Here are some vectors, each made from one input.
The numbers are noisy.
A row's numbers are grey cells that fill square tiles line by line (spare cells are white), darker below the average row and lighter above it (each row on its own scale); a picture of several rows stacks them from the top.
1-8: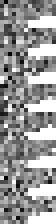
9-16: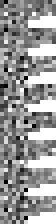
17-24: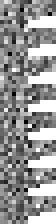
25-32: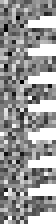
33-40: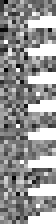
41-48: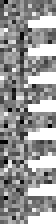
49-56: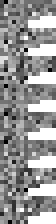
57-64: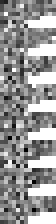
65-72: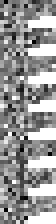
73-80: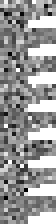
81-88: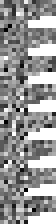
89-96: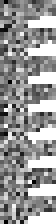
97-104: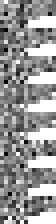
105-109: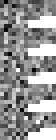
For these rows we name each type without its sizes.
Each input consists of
either a point on a circle, or a label.
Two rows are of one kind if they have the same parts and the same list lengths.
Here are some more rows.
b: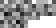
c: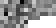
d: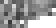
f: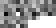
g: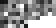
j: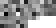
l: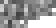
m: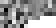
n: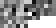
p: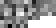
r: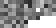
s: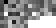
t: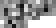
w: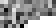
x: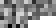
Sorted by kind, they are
b, c, d, f, j, l, m, r, t, w
g, n, p, s, x

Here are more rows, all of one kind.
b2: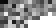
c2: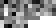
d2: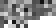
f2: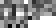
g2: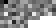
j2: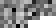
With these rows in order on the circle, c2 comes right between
f2 and g2.
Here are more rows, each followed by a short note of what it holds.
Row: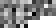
a point on a circle
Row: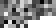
a point on a circle
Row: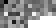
a point on a circle
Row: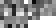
a point on a circle
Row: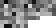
a point on a circle
